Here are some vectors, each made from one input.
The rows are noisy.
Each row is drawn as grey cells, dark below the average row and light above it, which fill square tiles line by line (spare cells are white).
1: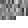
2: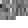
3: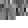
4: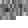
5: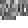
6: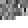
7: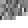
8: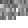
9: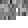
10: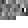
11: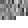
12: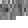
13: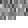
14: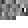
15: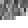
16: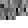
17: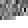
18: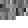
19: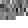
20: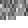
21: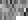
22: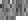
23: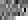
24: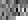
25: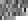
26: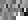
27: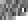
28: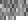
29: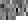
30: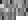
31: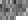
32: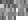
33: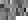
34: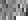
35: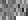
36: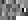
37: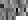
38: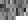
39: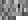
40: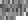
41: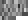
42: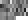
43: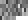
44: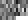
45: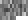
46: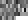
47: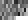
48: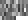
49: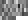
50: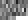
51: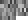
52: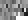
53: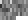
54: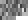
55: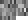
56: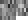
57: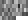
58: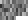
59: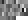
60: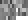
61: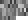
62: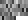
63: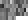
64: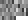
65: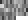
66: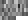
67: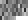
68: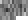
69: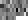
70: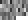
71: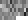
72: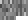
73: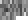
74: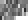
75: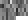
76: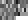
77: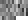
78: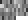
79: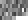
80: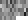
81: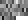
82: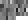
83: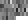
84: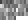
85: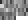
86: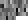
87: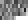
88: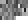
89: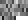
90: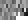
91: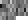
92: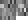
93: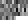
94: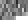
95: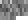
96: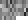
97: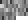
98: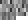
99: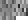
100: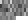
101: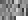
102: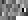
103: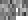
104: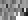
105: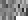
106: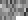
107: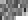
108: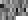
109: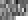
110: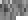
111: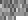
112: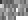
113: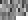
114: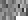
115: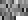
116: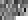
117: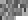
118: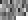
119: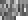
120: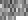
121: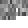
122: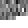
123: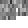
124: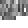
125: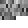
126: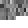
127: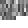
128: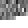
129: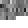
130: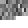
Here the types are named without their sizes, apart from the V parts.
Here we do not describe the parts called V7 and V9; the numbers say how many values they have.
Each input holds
a true/false value, together with either a point on a line and a value of V9, or a value of V7.
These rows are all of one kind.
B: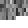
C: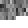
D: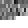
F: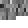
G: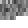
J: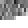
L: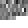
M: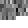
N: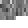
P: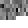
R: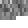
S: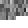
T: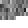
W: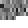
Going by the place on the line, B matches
F, L, P and S.
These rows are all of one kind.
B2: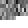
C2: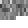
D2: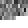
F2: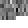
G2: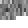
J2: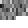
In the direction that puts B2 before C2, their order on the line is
F2, B2, D2, J2, C2, G2.
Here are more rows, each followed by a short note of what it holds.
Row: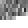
a point on a line, a true/false value and a value of V9
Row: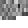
a true/false value and a value of V7
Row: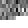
a point on a line, a true/false value and a value of V9
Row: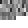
a true/false value and a value of V7
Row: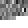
a point on a line, a true/false value and a value of V9
